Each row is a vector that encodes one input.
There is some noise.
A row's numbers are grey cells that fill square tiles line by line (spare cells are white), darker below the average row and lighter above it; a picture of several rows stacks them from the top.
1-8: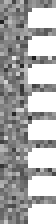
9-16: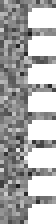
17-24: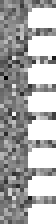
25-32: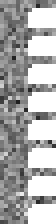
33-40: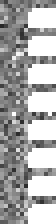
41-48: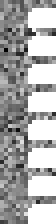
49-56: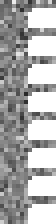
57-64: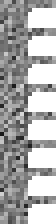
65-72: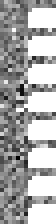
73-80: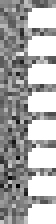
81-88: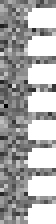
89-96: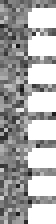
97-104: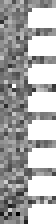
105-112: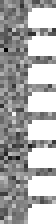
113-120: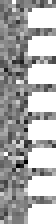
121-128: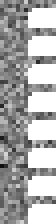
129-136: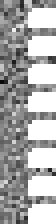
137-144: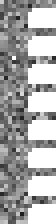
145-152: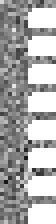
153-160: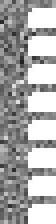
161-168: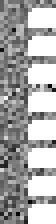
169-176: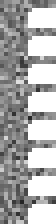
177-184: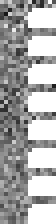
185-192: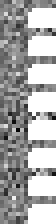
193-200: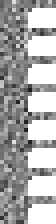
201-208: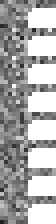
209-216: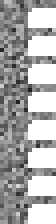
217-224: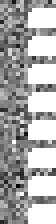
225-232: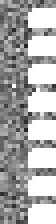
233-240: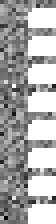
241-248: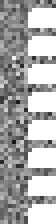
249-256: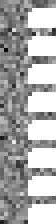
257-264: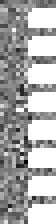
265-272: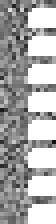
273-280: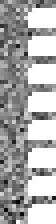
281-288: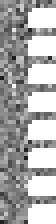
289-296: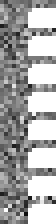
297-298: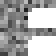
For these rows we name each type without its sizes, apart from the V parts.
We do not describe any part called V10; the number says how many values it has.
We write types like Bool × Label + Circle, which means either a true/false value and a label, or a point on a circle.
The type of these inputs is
(Bool × Line + List(V10)) × Label.
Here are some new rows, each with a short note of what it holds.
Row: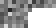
a label, together with a list of two items
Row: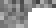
a label, together with a list of two items
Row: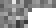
a label, together with a list of one item
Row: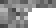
a label, together with a list of two items
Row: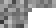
a label, together with a list of one item
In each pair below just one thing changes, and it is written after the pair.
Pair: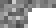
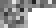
the value of V10 in item 1 of the list
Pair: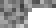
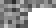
the label
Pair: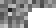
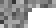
the label
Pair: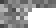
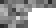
the value of V10 in item 1 of the list
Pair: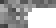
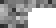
the value of V10 in item 1 of the list
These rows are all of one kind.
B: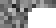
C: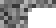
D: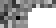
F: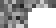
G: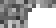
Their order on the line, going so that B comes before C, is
G, F, D, B, C.
